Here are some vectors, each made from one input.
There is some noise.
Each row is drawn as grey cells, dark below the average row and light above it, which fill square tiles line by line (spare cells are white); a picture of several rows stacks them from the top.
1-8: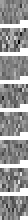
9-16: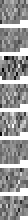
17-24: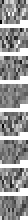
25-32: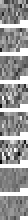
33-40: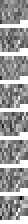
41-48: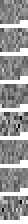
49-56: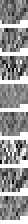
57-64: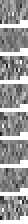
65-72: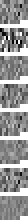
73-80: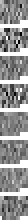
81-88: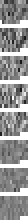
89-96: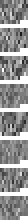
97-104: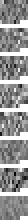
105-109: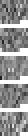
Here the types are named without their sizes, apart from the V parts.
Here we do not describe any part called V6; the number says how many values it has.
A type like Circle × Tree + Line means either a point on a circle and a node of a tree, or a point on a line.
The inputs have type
(Bool × Bool × Bool × Bool + V6) × Line.
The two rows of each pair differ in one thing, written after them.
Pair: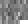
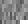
the place on the line
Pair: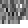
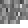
one of the four true/false values
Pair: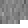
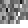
the place on the line
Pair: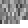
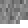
the place on the line
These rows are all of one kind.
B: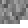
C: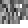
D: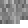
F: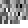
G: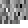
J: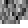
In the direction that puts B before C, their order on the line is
J, B, C, G, F, D.
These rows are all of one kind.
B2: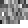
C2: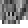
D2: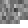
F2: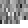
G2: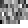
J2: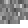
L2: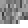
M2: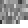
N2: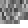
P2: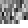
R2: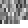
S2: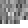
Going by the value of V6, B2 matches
C2, G2, J2 and R2.
